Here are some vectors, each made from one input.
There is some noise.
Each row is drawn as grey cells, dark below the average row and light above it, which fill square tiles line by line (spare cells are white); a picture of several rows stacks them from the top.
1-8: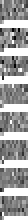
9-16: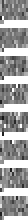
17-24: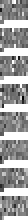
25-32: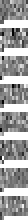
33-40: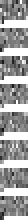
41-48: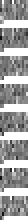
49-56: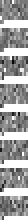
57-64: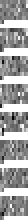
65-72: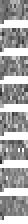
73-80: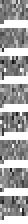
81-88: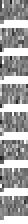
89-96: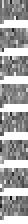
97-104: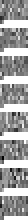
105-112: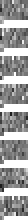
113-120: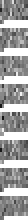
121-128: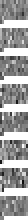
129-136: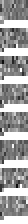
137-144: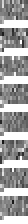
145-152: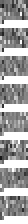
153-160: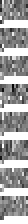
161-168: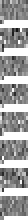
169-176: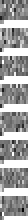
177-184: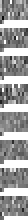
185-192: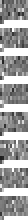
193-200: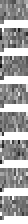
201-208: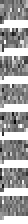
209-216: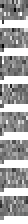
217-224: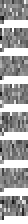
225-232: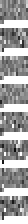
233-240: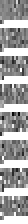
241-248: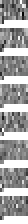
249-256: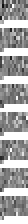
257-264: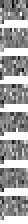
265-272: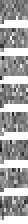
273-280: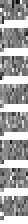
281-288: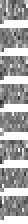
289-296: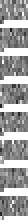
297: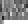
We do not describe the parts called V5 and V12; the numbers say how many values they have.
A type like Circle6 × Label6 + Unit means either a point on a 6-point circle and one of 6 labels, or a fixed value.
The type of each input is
(Bool × Bool × Bool × Bool + V12) × Circle8 × Tree11 + V5.
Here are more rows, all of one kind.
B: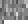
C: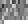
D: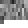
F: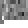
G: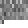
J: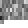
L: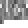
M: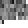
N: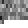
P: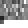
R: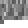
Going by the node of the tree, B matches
C, F, J and L.
